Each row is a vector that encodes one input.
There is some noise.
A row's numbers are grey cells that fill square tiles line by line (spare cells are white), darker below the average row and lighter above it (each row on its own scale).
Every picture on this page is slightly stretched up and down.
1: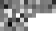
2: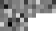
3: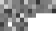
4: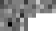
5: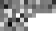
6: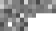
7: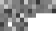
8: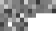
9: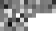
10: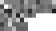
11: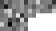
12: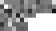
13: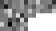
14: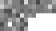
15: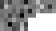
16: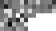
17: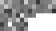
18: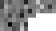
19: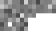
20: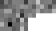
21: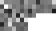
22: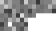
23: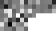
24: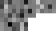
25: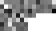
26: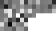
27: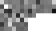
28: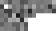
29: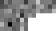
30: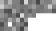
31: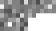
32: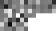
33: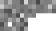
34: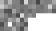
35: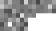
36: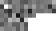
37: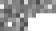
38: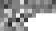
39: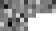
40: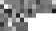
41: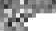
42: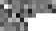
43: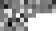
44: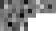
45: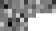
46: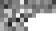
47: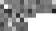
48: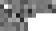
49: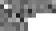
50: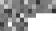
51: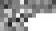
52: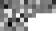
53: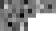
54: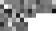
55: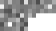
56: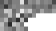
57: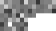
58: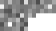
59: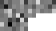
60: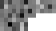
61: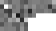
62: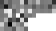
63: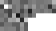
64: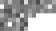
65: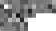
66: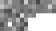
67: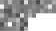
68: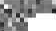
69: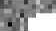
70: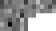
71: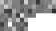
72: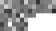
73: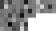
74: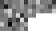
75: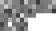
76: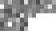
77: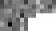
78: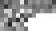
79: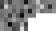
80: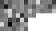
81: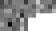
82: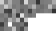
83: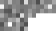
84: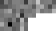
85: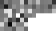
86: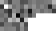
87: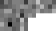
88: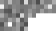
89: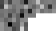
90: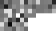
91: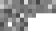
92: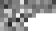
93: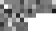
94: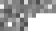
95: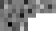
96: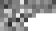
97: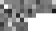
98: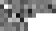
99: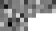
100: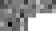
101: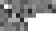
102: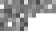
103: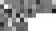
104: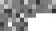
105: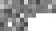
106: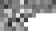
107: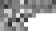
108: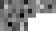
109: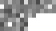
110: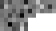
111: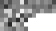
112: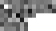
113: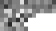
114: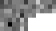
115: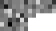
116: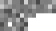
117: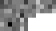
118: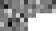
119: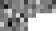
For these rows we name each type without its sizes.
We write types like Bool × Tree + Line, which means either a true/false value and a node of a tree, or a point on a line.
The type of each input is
Line.
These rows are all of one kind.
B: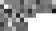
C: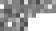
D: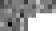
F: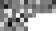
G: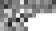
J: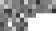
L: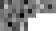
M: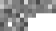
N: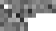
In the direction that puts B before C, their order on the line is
G, F, D, L, N, B, J, M, C.
